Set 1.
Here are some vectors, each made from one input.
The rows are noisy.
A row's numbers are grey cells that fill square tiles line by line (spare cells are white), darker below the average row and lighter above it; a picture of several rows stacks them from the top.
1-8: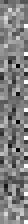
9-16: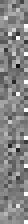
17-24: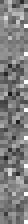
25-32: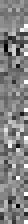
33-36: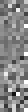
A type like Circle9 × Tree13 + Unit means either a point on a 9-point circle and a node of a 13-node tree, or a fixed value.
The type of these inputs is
Line7.
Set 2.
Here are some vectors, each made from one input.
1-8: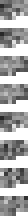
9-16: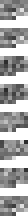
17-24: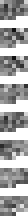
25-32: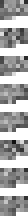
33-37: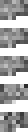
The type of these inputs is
Label8.
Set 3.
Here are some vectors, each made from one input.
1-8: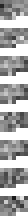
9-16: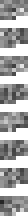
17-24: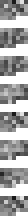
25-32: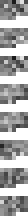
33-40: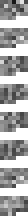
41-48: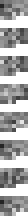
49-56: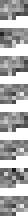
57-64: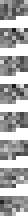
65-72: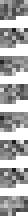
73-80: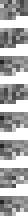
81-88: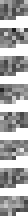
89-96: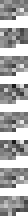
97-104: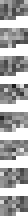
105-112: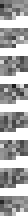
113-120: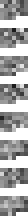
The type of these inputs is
Label6.
